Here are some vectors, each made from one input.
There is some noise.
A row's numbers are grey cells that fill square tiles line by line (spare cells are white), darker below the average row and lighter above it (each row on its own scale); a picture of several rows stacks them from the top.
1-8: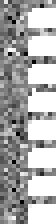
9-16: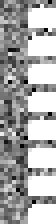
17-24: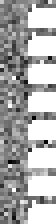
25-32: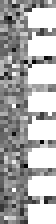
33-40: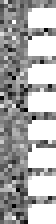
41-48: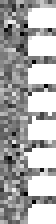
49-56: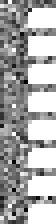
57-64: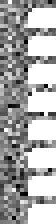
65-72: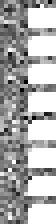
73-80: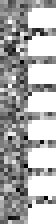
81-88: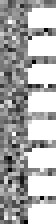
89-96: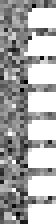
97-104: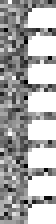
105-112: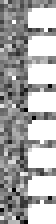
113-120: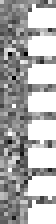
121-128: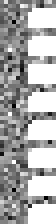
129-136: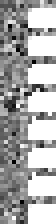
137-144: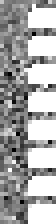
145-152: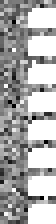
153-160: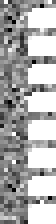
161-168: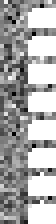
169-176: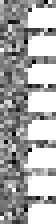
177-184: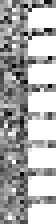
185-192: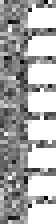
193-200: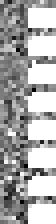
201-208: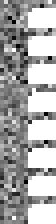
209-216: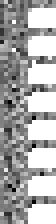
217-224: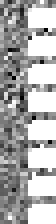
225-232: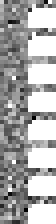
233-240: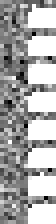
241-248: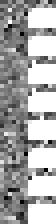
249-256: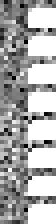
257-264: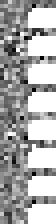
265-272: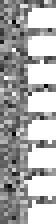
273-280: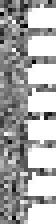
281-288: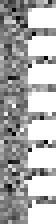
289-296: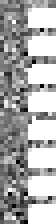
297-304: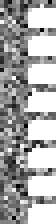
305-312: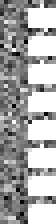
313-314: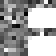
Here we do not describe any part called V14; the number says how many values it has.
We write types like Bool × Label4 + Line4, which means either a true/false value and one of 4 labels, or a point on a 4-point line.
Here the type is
Bool × (Circle10 + V14).
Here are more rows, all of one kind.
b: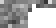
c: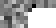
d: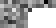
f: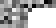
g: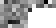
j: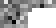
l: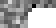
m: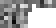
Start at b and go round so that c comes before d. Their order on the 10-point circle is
b, m, j, c, l, f, d, g.
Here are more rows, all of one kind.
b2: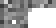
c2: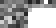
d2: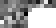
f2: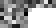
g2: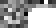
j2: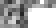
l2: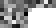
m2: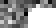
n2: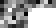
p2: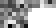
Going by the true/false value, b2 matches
j2 and p2.
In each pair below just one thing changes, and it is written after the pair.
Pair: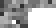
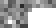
the value of V14
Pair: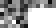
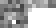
the value of V14
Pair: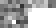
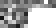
the true/false value
